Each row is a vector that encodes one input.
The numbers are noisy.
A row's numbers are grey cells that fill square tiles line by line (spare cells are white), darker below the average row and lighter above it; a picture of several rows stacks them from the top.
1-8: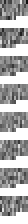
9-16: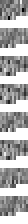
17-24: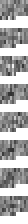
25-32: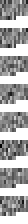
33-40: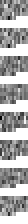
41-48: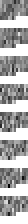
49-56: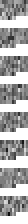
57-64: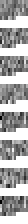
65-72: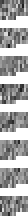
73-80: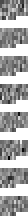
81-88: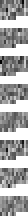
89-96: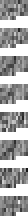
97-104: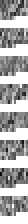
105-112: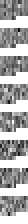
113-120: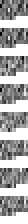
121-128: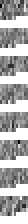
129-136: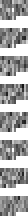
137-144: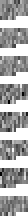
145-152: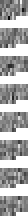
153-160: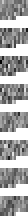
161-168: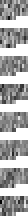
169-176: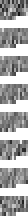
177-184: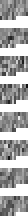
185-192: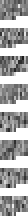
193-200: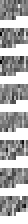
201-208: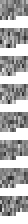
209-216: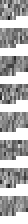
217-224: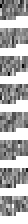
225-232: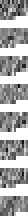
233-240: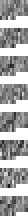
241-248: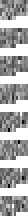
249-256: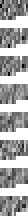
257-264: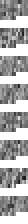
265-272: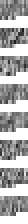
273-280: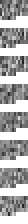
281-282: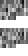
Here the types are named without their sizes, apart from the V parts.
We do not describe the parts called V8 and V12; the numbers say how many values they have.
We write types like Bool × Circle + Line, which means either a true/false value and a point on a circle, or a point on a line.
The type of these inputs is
Bool × V12 + Line + V8.
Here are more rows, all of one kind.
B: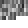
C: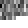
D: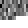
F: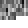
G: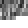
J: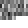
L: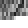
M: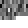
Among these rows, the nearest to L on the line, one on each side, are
D and G.
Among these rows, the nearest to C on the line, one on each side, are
G and J.
